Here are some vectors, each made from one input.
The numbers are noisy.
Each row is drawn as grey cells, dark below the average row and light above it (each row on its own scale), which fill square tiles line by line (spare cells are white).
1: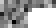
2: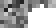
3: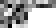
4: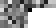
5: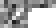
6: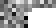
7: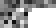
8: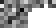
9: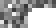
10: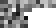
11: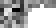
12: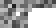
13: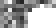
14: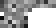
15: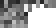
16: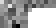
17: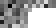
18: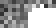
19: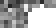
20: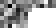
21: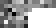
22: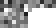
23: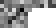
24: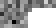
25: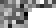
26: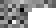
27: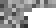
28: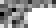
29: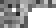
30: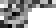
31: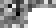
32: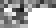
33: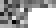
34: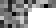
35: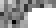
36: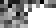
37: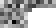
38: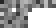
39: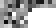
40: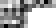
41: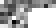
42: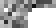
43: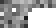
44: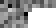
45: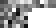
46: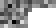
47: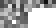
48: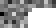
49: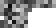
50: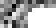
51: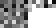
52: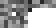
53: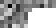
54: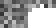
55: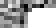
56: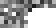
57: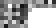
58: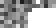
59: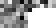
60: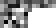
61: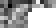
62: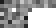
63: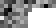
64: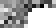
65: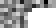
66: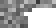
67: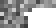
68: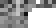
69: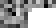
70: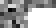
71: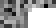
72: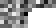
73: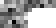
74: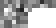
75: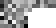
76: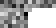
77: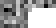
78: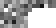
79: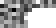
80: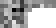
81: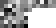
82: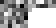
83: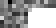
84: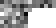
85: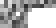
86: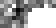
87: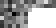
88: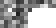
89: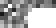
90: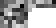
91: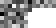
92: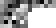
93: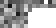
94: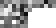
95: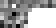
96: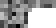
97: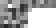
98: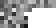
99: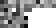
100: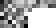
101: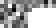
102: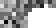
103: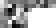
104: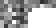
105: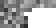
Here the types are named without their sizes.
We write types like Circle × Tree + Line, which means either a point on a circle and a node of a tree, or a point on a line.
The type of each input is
(Bool × Bool × Bool + Line) × Line.
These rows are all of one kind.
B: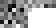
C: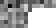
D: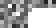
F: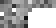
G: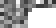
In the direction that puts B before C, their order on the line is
F, B, C, G, D.
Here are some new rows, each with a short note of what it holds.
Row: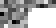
a point on a line and three true/false values
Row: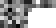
a point on each of two lines
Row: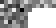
a point on a line and three true/false values
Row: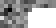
a point on each of two lines
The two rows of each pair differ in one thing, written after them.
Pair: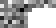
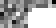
the place on the line
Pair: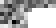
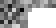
the place on the line
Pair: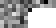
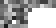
the place on the line
